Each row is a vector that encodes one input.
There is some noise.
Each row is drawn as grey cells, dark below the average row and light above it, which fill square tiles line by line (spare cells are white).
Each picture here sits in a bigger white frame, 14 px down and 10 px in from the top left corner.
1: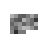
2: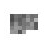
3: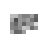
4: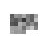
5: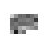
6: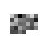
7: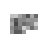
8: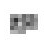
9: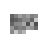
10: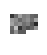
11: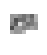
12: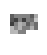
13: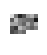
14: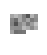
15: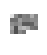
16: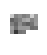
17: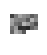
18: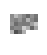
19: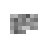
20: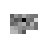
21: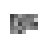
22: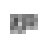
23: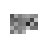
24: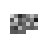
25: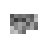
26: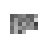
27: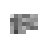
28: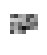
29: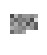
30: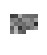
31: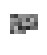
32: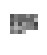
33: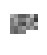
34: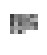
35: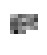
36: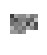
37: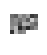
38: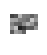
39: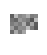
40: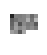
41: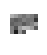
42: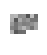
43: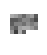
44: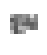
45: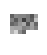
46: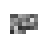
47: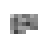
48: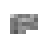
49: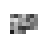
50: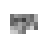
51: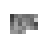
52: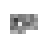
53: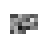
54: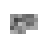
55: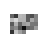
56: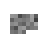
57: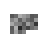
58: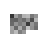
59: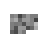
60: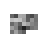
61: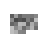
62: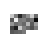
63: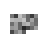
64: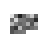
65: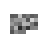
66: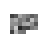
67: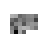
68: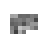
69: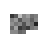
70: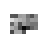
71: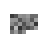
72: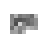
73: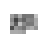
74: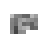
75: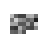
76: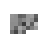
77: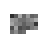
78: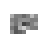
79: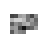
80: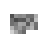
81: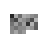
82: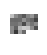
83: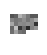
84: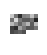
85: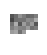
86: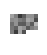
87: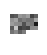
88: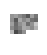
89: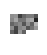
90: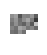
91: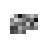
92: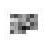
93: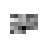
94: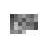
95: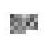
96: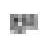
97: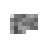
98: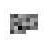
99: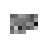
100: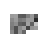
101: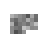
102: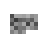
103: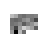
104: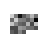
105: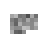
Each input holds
a point on a 12-point line.
